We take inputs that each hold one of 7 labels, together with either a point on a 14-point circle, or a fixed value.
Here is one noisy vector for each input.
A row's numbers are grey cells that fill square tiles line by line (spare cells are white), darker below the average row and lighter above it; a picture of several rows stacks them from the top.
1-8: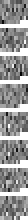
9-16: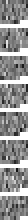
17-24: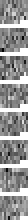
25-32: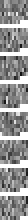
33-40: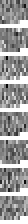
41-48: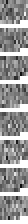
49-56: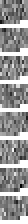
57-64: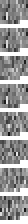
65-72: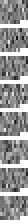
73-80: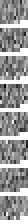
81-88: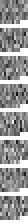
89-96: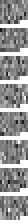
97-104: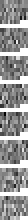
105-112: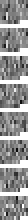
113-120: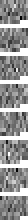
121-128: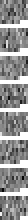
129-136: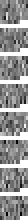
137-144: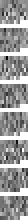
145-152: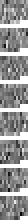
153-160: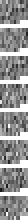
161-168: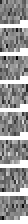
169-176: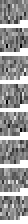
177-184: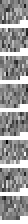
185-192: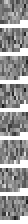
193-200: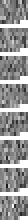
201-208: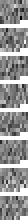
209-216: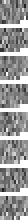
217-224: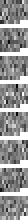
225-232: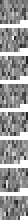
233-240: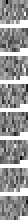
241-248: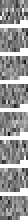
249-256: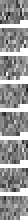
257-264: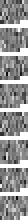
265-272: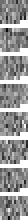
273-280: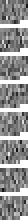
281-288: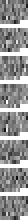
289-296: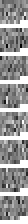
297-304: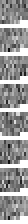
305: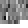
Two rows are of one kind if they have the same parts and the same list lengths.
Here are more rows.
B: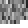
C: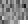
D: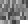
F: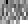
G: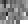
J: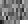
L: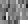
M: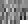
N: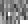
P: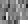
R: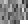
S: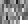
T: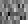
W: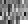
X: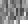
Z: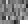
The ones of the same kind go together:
B, D, L, P, R, Z
C, F, G, J, M, N, S, T, W, X

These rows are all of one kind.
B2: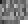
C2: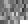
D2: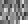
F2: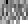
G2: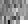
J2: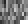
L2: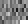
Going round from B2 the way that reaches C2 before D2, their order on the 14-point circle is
B2, C2, L2, F2, G2, D2, J2.
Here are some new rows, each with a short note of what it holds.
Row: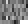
one of 7 labels
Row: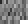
a point on a 14-point circle and one of 7 labels
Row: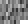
one of 7 labels
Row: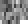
a point on a 14-point circle and one of 7 labels
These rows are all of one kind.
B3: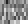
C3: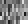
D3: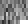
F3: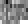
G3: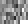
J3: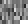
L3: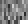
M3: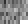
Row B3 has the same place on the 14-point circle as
G3 and M3.
